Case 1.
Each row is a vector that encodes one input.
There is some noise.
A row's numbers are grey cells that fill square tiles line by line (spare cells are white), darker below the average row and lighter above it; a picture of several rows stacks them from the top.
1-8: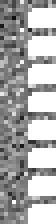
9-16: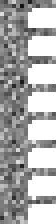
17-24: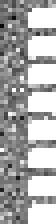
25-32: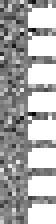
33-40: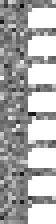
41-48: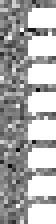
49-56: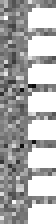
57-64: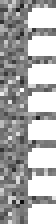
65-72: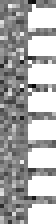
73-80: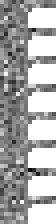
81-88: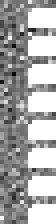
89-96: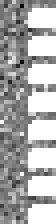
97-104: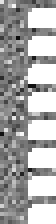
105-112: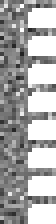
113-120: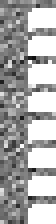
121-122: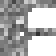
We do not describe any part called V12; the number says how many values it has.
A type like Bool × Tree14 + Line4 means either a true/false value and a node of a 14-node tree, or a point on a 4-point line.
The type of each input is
Bool × (Line6 + V12).
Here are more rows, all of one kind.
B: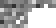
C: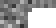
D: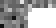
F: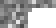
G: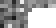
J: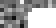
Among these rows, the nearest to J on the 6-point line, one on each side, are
C and D.
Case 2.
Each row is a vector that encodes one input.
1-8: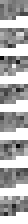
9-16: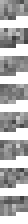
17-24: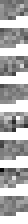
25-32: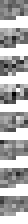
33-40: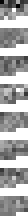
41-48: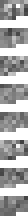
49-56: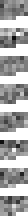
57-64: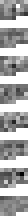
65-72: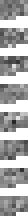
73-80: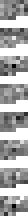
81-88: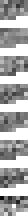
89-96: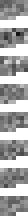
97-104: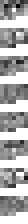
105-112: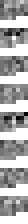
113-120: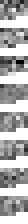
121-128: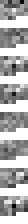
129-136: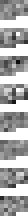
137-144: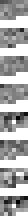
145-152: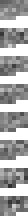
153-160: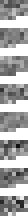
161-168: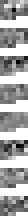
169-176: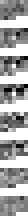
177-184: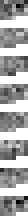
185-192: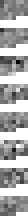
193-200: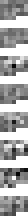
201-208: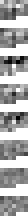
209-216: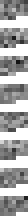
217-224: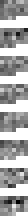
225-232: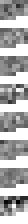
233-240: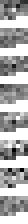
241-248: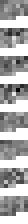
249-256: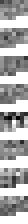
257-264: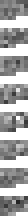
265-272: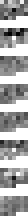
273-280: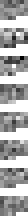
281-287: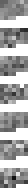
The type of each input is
Bool × Circle10 + Label8.
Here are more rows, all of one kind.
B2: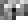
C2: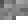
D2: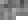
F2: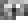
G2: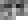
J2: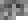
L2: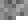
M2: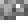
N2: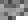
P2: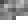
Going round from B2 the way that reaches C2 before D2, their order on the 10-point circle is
B2, C2, P2, N2, L2, J2, G2, M2, D2, F2.
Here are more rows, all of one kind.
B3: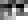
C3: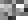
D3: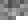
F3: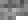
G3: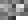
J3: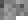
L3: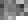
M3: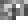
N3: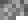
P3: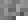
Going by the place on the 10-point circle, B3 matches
F3, J3, L3 and M3.
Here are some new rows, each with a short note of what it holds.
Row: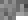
one of 8 labels
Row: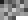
a point on a 10-point circle and a true/false value
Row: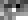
one of 8 labels
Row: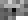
one of 8 labels
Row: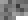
one of 8 labels
